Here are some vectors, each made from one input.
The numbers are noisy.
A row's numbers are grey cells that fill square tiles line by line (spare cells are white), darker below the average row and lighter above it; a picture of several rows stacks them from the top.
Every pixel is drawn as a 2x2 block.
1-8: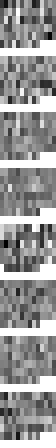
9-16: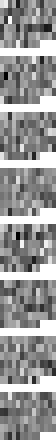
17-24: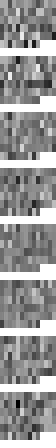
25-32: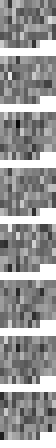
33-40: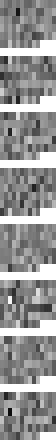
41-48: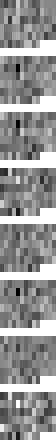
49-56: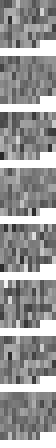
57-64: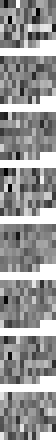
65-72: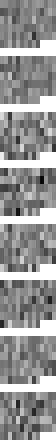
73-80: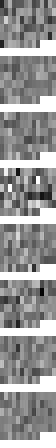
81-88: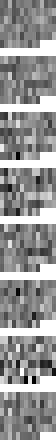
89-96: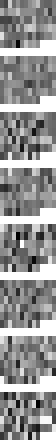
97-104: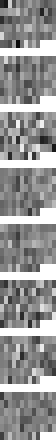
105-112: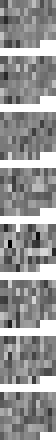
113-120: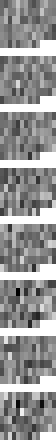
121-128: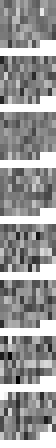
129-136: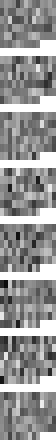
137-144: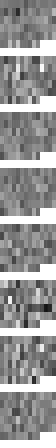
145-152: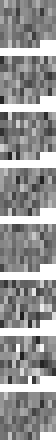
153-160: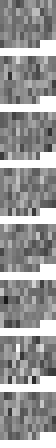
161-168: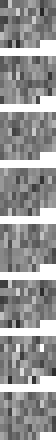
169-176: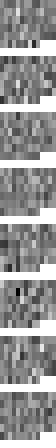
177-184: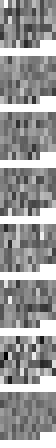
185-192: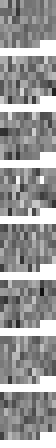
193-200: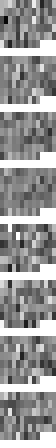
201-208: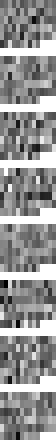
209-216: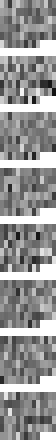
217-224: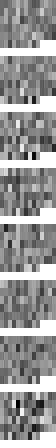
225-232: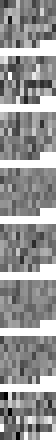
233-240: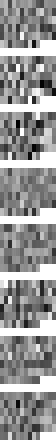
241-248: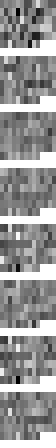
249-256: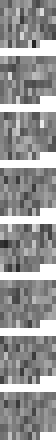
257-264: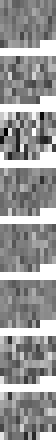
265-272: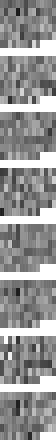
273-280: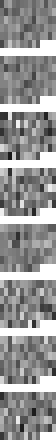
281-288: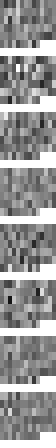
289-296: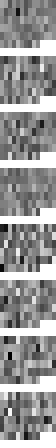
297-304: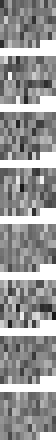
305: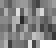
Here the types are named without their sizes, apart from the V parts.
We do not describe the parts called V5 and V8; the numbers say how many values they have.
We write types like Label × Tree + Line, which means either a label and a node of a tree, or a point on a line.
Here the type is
Bool × V8 + (Circle + Unit) × Line + V5.
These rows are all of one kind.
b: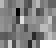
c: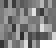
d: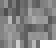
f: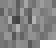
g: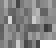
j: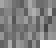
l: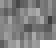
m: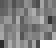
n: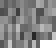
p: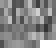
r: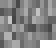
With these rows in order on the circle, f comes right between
g and p.
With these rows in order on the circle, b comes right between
c and m.
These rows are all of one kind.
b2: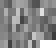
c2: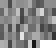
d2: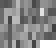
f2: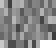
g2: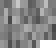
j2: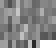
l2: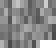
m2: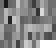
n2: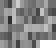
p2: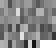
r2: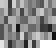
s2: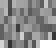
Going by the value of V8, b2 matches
f2 and r2.
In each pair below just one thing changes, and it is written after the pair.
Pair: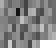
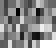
the place on the line
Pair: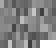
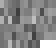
the place on the line
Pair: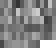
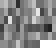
the place on the circle
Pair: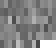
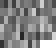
the place on the circle
